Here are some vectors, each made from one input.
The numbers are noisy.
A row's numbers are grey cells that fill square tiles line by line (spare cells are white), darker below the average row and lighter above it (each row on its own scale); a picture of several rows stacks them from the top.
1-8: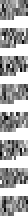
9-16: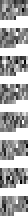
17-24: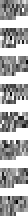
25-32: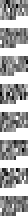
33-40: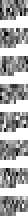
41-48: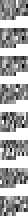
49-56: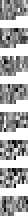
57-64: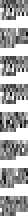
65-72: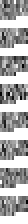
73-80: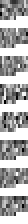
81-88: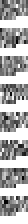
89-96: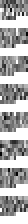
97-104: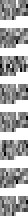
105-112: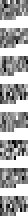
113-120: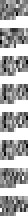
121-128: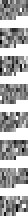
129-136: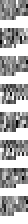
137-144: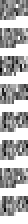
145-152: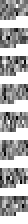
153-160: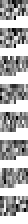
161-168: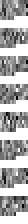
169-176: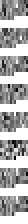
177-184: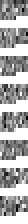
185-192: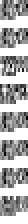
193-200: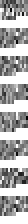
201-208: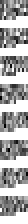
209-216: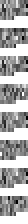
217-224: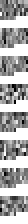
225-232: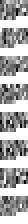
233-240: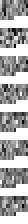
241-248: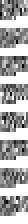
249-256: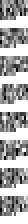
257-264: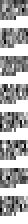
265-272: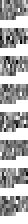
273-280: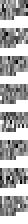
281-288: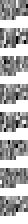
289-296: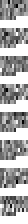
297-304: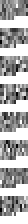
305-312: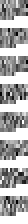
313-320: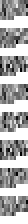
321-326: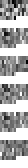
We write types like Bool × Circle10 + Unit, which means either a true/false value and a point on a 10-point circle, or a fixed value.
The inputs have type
Bool × Bool × Bool × Bool + List2(Line17).
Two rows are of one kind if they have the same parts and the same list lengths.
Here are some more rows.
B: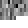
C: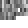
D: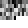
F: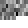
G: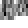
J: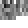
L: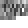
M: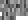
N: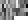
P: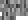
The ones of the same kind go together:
B, D, L, M, P
C
F, J
G, N

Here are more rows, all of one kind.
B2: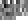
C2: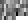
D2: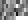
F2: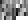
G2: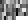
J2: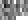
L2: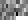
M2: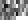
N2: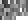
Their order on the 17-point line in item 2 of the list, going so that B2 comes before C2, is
F2, J2, M2, L2, B2, G2, C2, D2, N2.
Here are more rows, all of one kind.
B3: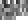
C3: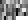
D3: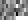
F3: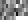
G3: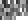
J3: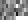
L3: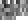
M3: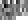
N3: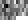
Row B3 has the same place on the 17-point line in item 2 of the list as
D3, F3 and J3.
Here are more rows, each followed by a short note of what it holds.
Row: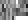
a list of one item
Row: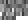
four true/false values
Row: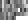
the empty list
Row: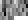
a list of one item
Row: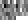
a list of two items
